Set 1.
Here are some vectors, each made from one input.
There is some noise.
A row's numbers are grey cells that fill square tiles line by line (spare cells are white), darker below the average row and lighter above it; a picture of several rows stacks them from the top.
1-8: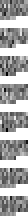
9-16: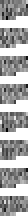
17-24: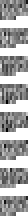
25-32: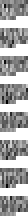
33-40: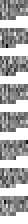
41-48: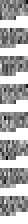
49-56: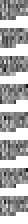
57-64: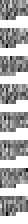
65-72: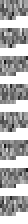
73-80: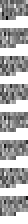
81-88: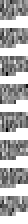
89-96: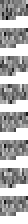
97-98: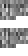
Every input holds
either a point on a 6-point line, or a point on a 13-point line.
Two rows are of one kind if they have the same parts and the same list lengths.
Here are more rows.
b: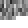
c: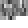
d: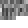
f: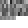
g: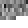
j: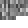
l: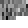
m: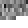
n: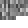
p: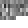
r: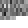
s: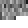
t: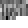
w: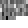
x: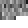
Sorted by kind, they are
b, c, d, f, l, r, t, w
g, j, m, n, p, s, x

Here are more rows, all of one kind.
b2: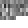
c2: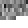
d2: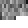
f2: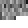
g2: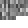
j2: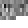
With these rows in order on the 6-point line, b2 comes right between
g2 and j2.
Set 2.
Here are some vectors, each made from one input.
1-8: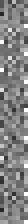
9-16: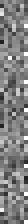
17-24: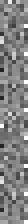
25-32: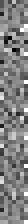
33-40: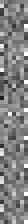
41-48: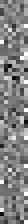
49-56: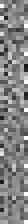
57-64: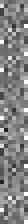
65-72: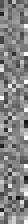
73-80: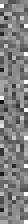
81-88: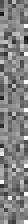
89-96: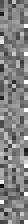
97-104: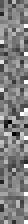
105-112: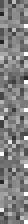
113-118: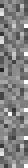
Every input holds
a list of up to two points on a 5-point circle.
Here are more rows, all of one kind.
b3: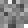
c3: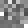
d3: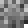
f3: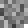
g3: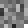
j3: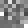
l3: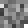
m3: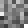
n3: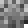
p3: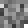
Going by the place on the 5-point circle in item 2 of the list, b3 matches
c3 and j3.
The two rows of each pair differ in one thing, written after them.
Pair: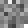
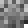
the place on the 5-point circle in item 2 of the list
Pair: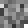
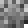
the place on the 5-point circle in item 1 of the list
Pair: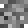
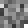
the place on the 5-point circle in item 1 of the list
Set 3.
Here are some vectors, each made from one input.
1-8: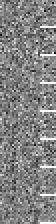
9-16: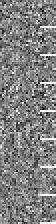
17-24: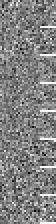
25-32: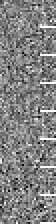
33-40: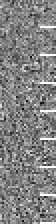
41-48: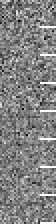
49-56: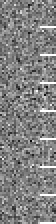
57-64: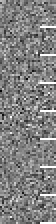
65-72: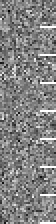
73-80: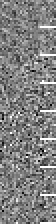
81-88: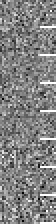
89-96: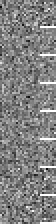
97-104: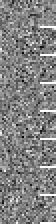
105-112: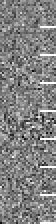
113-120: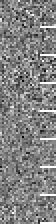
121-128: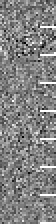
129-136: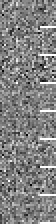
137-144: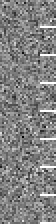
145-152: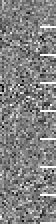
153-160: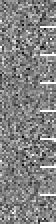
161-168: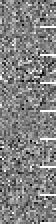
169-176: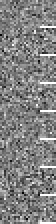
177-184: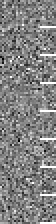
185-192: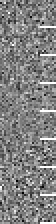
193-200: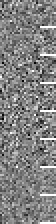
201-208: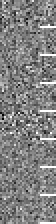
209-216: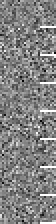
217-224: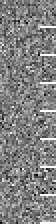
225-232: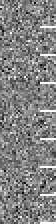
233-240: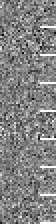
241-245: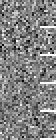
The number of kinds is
2.
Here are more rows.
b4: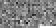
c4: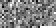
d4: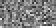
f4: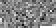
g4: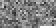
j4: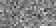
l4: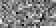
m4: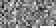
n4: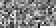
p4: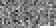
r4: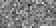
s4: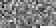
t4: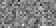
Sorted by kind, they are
b4, g4, j4, p4, r4, t4
c4, d4, f4, l4, m4, n4, s4

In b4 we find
a node of a 16-node tree.
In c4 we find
a point on a 10-point line.
